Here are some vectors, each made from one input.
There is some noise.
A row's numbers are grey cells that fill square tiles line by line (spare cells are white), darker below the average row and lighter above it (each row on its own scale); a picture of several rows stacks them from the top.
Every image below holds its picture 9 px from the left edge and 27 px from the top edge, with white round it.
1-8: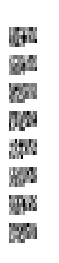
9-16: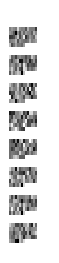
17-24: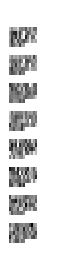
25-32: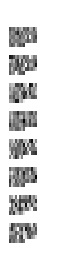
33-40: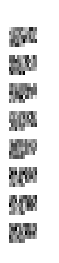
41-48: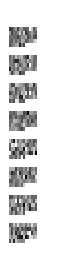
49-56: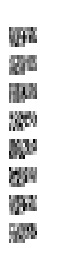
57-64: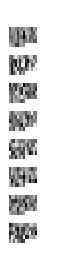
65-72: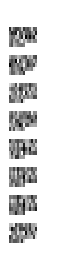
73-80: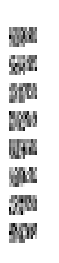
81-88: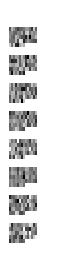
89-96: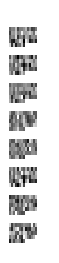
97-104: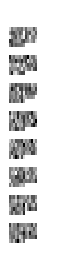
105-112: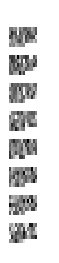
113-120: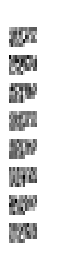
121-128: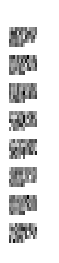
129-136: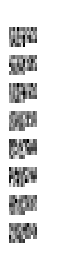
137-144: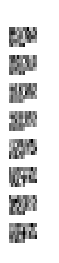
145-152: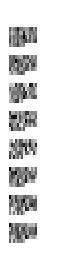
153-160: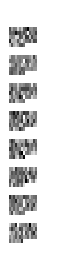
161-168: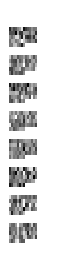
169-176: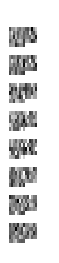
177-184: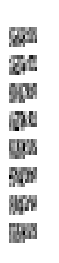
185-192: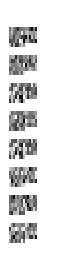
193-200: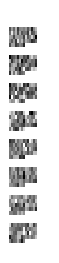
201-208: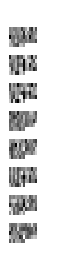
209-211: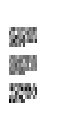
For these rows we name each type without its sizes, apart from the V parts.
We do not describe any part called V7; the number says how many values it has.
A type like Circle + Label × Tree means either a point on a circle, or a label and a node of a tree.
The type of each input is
(Bool × Bool × Bool + Line) × (Line + V7).
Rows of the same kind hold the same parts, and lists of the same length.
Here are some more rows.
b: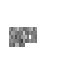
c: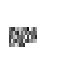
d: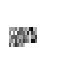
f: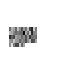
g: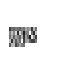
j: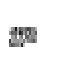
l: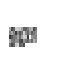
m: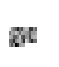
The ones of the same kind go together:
b, j, l
c
d, f, m
g

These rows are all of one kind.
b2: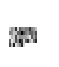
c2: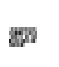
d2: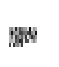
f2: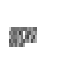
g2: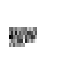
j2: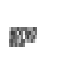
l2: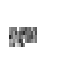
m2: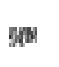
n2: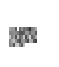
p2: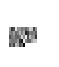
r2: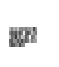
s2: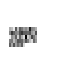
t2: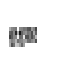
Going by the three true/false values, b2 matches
l2, n2 and t2.
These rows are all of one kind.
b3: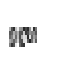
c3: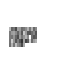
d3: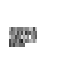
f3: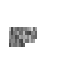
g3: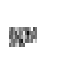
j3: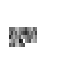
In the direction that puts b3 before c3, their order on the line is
j3, b3, g3, c3, d3, f3.
